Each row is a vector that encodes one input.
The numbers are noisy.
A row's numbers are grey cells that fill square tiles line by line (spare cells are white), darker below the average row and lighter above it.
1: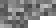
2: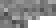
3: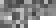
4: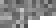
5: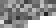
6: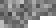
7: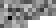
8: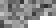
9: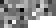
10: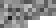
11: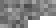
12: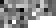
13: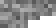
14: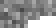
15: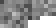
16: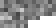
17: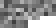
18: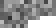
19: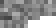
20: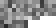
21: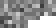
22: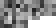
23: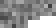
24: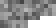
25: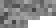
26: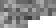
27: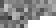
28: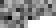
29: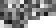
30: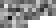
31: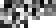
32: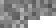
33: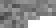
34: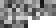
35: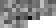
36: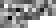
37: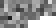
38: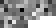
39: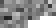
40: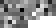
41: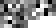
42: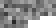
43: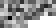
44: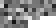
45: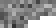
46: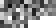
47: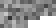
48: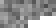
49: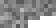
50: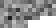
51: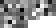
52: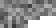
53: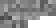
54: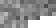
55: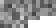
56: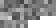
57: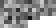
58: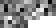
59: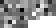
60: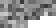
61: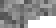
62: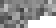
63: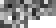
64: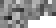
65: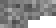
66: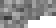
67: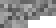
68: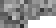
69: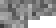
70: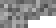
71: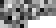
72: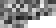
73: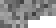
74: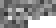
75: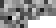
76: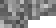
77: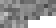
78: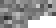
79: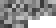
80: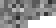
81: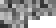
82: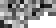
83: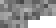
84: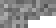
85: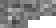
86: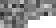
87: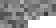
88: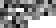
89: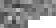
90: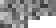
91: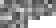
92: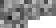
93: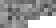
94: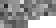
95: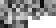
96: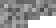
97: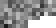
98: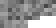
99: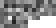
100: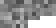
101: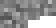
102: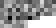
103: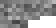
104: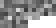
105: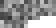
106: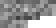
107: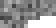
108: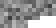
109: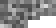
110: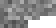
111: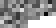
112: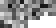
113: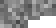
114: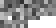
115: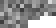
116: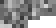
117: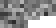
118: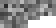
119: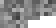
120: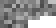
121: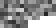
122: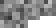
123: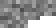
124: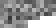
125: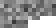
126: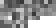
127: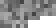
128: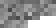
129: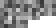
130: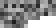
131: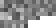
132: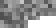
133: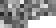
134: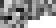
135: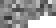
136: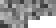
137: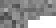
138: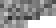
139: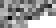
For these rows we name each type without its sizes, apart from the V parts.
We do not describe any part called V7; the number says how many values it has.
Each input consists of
a list of items, each a true/false value and a value of V7.
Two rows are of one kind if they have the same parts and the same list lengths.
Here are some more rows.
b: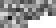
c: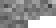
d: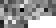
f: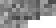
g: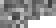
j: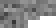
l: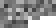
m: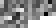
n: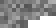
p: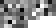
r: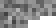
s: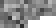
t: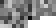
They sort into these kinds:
b, f, g, m
c, j, l, n, r, s, t
d, p

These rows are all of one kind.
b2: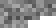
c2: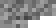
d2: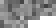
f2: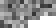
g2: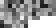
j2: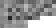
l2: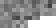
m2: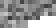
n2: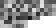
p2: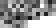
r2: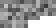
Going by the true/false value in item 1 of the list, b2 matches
g2 and r2.
